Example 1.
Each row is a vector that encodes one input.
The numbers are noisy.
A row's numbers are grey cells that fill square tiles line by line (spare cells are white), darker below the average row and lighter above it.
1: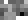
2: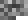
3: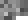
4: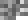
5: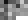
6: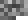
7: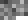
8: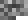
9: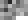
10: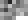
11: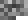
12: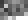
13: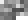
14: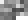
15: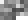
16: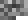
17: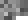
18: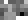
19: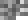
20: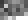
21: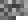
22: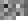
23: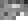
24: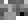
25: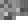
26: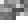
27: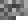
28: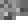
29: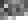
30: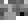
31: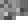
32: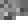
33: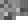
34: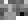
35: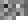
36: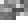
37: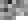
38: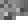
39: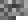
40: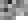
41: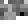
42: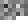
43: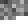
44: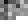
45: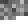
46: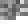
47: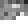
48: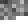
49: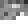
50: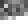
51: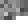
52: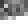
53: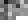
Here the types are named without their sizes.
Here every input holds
a label.
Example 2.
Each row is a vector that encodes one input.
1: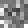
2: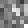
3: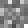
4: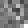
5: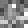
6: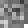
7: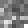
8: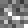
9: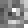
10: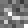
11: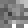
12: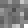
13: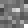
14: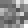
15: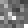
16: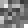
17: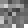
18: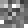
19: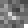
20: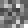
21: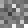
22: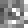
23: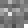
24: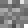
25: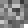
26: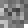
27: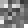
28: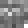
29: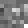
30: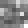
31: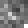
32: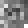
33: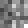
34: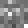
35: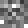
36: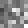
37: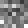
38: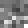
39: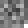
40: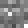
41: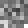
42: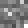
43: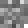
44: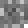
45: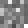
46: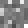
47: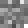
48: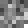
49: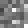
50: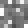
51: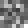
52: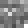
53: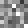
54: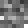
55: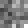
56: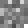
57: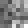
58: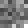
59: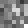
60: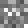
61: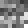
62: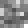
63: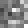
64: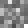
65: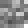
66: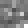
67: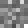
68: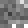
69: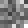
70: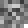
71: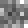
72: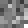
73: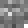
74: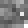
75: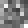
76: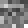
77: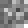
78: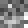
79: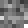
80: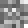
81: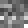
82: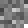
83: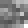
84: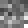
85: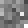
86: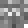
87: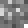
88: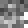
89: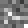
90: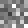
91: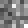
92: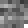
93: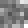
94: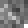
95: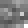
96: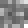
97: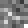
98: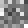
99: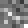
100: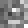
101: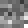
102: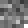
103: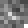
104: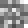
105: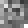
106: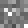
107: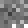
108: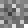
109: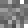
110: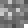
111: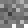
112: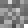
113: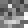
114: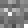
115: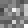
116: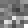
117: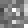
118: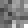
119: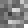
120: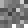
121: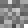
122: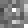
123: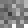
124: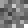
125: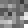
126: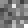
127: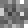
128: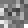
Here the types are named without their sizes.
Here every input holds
four true/false values.
